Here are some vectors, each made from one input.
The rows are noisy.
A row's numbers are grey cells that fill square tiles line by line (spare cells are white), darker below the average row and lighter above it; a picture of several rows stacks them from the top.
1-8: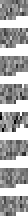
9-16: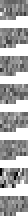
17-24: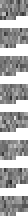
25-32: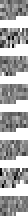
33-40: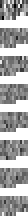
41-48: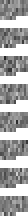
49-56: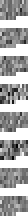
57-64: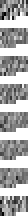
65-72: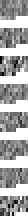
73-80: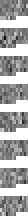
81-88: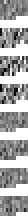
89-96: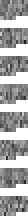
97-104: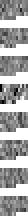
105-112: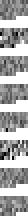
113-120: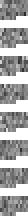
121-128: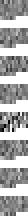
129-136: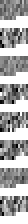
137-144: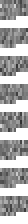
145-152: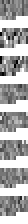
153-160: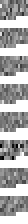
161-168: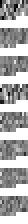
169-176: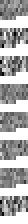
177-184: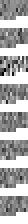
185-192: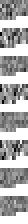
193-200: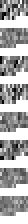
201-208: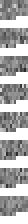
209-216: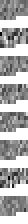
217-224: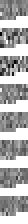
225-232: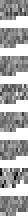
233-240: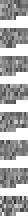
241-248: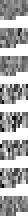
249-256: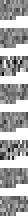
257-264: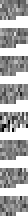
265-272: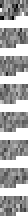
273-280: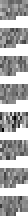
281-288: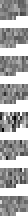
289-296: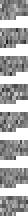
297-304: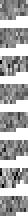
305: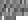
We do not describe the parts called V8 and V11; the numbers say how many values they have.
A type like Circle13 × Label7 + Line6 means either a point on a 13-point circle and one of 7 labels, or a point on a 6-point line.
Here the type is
Bool × (Line9 + V11) + V8.
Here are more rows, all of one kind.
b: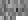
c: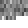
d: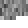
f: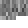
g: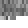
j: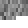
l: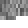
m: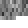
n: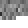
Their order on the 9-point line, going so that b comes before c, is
l, m, j, n, b, d, c, g, f.
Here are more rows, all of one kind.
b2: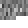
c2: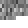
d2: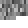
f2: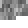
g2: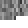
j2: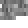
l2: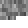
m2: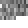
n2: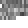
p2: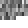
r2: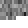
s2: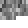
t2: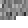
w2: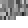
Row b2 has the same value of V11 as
c2, d2, p2 and w2.
